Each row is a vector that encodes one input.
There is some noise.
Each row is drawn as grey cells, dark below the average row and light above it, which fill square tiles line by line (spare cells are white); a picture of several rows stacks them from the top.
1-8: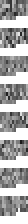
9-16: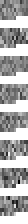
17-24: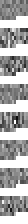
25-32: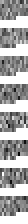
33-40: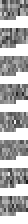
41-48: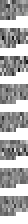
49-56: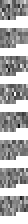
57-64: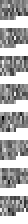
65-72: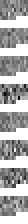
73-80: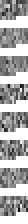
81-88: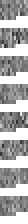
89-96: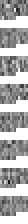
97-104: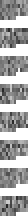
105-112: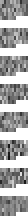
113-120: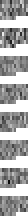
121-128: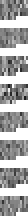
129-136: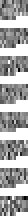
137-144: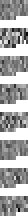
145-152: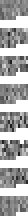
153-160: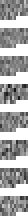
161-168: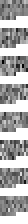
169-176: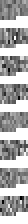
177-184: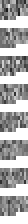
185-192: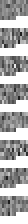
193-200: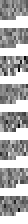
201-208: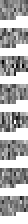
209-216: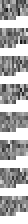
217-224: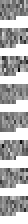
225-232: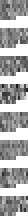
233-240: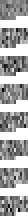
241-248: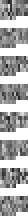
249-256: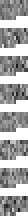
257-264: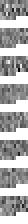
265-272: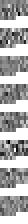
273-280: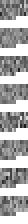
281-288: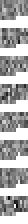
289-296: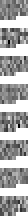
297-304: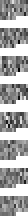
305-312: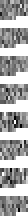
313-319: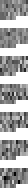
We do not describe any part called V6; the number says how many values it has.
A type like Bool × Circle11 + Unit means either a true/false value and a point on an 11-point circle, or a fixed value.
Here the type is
Bool × (Circle8 × Circle8 + V6) + Tree11.
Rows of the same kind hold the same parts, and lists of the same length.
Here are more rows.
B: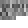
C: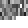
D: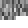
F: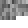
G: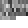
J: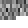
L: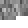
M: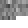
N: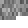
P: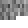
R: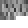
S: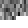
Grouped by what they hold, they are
B, C, F, L, M, P
D, G, J, S
N, R

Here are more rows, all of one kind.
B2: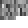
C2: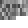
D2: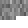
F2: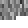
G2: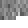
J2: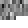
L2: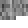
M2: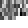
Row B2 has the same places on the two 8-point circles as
D2 and M2.
